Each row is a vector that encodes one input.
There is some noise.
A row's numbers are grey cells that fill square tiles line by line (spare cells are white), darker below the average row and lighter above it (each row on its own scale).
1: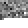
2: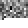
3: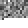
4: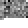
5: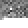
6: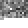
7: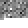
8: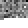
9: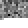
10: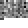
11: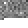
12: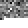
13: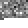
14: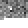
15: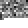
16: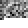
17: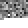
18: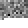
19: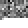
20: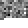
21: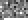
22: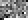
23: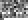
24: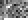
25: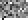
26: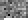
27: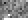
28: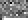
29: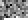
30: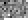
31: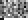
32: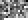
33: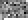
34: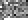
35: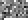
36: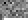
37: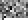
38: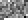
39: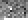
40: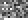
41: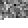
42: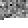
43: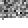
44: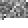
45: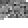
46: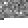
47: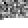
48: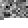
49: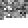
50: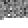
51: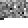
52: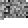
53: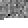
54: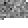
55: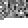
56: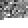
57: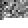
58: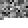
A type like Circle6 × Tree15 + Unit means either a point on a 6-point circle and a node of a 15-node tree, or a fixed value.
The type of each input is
(Bool × Bool × Bool × Bool + Unit) × Line5.
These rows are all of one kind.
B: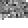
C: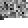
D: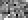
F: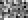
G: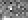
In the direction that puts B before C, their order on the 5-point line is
B, D, G, F, C.
